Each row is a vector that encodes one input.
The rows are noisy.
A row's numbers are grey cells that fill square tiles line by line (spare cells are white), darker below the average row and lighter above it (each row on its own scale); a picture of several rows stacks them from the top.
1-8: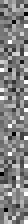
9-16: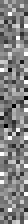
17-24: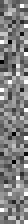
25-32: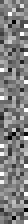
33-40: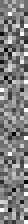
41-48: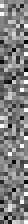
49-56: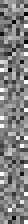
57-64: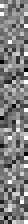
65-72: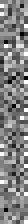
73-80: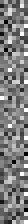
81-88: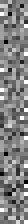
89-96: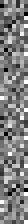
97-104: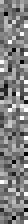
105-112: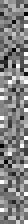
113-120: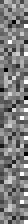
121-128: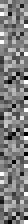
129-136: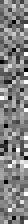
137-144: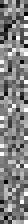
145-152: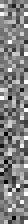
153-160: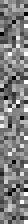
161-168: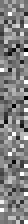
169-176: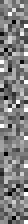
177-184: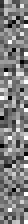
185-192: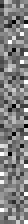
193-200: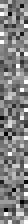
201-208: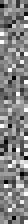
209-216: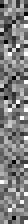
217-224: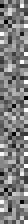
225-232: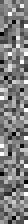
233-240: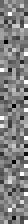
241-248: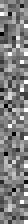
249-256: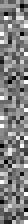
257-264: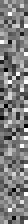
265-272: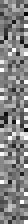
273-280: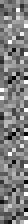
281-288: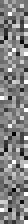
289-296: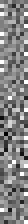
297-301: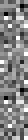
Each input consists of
either a node of an 8-node tree, or four true/false values.
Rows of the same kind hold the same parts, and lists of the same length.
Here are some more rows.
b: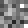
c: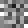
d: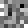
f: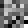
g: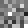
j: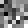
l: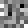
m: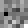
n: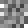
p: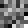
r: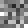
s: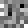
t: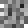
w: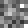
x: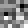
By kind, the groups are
b, c, d, f, g, l, n, p, r, s, t, w
j, m, x

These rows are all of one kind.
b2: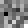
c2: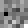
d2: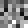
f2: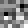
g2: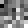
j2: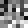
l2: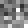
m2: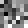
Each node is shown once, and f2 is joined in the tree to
l2.
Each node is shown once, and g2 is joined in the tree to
j2, l2 and m2.
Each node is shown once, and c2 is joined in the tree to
b2.
